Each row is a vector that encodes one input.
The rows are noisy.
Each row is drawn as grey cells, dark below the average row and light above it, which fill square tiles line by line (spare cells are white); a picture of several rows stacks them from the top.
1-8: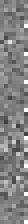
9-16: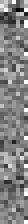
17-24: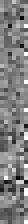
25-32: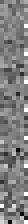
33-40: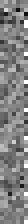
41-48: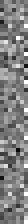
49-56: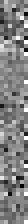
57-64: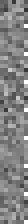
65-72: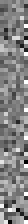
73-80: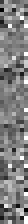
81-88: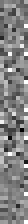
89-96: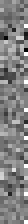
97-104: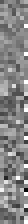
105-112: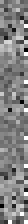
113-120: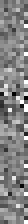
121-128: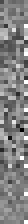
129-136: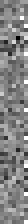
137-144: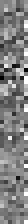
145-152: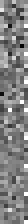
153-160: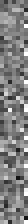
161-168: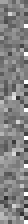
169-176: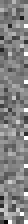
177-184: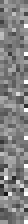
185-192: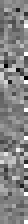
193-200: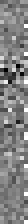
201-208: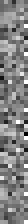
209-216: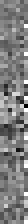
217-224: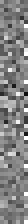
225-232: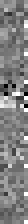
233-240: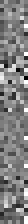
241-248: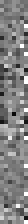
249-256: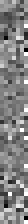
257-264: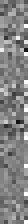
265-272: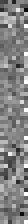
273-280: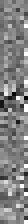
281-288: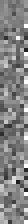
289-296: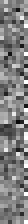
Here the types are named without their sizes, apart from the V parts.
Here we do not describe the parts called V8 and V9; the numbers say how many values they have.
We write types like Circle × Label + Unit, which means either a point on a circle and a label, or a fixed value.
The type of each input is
(Bool × Line + V8) × V9.
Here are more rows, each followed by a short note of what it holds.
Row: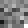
a value of V8 and a value of V9
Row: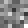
a value of V8 and a value of V9
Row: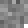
a point on a line, a true/false value and a value of V9
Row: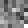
a point on a line, a true/false value and a value of V9
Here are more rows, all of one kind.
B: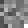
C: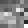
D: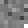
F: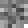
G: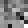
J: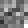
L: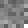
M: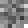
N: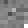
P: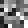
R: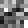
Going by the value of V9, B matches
G, J, P and R.
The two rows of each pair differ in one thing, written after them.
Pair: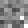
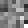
the value of V9
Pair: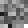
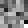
the value of V8
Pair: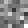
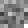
the value of V8
